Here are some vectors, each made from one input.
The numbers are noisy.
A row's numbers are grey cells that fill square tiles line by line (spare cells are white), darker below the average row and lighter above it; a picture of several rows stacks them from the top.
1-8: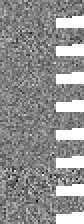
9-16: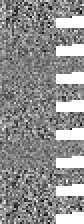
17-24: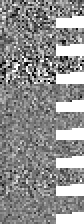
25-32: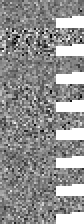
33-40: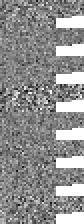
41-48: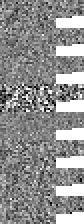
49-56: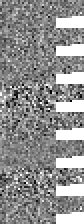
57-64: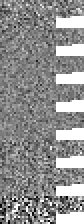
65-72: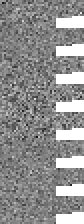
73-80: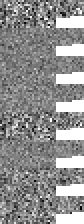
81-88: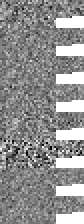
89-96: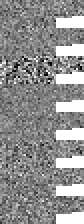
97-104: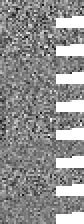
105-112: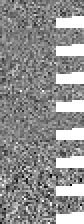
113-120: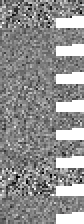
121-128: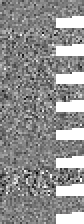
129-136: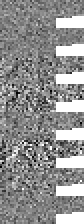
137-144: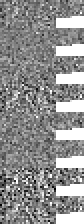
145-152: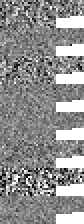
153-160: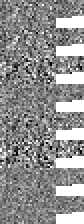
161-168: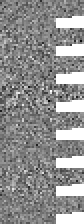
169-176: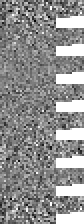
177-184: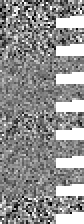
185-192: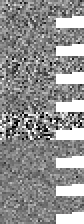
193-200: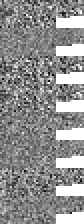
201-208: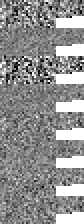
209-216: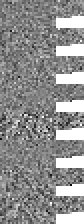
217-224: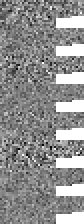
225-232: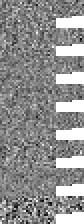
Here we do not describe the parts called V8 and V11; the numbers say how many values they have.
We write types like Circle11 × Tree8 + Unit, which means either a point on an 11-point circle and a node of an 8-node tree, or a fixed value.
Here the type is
Bool × (Line9 + V8) + V11.
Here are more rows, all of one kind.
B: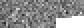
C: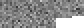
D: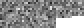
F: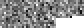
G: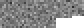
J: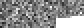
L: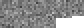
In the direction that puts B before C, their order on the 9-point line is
F, L, J, B, G, C, D.
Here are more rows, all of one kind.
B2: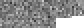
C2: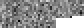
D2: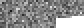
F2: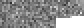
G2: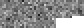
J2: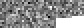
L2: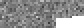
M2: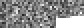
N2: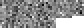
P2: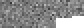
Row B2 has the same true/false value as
F2, G2, N2 and P2.
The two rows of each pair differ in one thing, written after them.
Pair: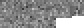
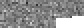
the value of V8
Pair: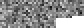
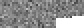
the true/false value
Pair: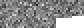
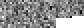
the value of V8
